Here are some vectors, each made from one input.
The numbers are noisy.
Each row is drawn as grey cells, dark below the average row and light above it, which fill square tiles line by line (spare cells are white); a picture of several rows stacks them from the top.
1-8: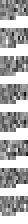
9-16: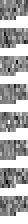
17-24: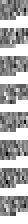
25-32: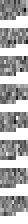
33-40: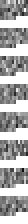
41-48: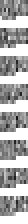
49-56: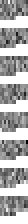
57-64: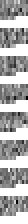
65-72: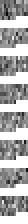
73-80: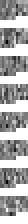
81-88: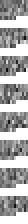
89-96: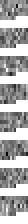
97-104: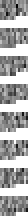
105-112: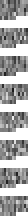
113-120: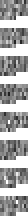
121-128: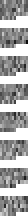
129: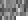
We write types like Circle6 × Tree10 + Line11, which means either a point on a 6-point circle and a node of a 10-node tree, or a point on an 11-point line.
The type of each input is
(Bool × Bool × Bool + Label6 × Label6) × Label6.
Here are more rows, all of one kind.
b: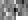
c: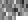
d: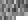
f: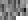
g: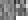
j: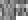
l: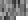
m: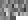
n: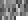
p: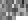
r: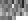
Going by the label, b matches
c, d, p and r.
